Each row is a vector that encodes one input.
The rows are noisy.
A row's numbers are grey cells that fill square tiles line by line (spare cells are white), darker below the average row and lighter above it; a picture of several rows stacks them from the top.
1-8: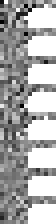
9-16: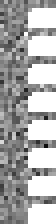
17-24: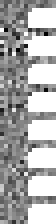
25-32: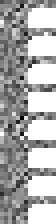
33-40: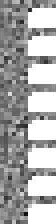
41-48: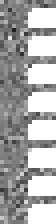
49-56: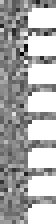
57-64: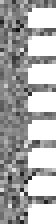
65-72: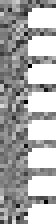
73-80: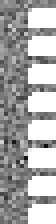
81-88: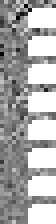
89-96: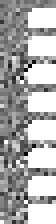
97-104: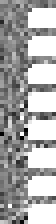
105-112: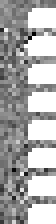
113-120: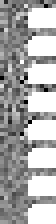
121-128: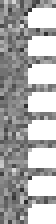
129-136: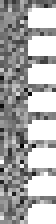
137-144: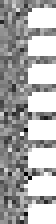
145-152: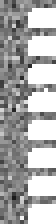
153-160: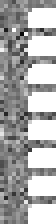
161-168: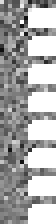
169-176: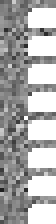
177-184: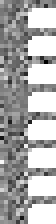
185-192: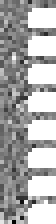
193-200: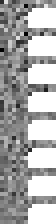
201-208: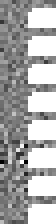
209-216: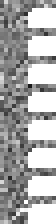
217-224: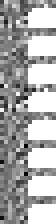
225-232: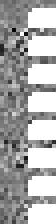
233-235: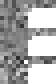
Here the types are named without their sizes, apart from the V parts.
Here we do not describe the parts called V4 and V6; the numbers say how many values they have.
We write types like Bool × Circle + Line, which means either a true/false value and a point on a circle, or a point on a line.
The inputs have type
Bool × Bool × Bool × V4 + Tree × V6.
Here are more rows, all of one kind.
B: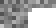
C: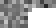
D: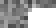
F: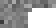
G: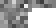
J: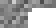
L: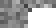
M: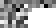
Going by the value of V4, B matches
C and M.
